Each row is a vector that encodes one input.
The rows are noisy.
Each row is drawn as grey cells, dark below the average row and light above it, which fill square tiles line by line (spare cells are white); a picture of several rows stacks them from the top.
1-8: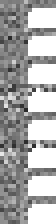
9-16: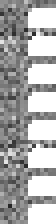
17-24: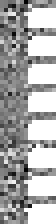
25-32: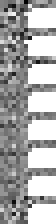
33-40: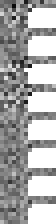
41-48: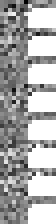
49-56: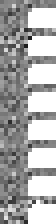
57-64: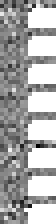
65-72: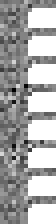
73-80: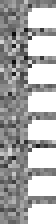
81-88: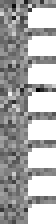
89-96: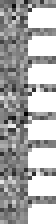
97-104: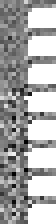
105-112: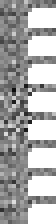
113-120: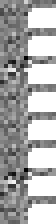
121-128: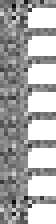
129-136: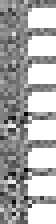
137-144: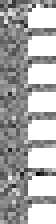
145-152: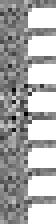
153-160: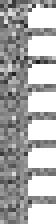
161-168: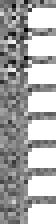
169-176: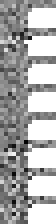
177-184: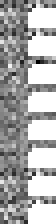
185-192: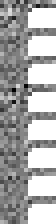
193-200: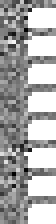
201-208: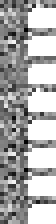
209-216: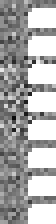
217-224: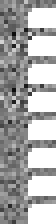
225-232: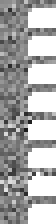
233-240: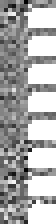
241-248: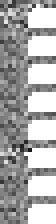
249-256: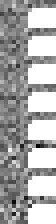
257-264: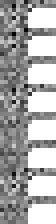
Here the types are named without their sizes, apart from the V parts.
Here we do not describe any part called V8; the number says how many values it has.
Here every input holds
either a label, a point on a line, a true/false value and a value of V8, or a node of a tree.
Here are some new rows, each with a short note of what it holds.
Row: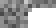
a label, a point on a line, a true/false value and a value of V8
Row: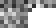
a node of a tree
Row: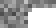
a label, a point on a line, a true/false value and a value of V8
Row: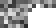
a node of a tree
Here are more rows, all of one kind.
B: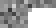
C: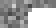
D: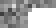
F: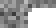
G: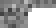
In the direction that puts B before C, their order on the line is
D, F, B, G, C.
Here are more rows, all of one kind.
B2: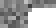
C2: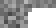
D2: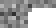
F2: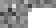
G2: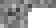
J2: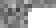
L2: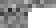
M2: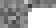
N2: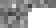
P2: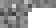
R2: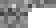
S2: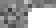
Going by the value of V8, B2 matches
D2, F2, P2 and S2.
